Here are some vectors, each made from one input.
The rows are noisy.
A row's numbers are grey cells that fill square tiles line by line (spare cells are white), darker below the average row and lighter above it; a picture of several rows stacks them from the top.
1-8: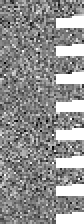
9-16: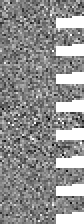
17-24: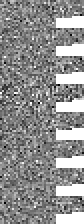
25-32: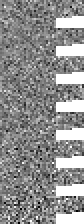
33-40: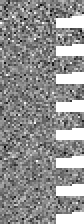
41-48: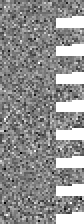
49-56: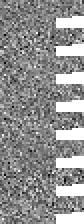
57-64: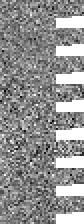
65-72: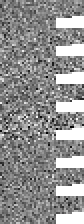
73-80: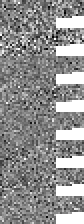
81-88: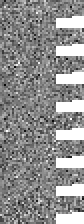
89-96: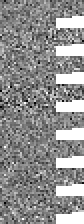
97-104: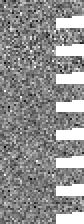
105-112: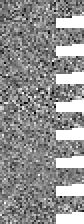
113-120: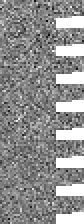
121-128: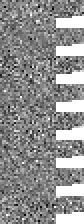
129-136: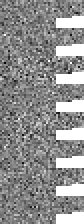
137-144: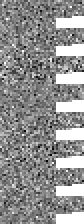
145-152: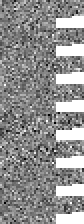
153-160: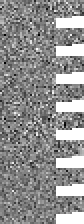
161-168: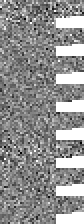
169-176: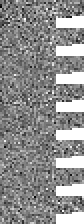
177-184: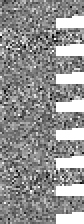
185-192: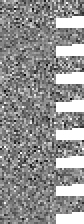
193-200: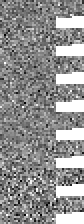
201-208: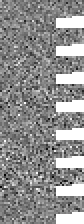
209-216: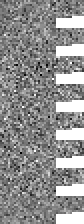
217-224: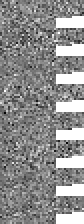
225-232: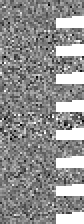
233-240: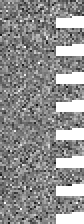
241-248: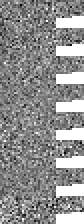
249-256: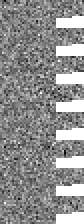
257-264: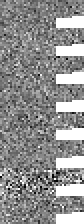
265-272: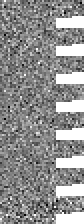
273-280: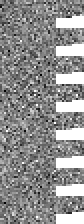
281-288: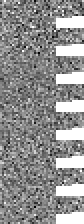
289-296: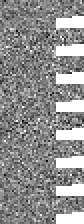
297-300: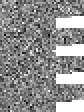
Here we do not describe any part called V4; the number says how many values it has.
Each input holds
a point on an 11-point circle and a value of V4, together with either a point on a 6-point line, or a point on a 7-point line.
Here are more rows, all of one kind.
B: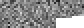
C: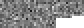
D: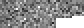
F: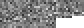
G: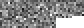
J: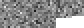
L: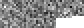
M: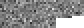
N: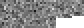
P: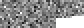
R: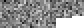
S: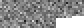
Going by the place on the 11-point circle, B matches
C, J, L and S.
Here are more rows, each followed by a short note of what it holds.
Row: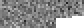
a point on an 11-point circle, a point on a 6-point line and a value of V4
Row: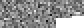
a point on an 11-point circle, a point on a 7-point line and a value of V4
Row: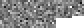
a point on an 11-point circle, a point on a 7-point line and a value of V4
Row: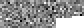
a point on an 11-point circle, a point on a 7-point line and a value of V4
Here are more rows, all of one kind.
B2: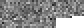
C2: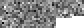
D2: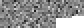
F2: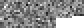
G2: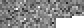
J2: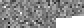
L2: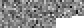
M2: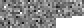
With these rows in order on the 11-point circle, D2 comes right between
J2 and L2.
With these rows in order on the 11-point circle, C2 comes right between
B2 and F2.
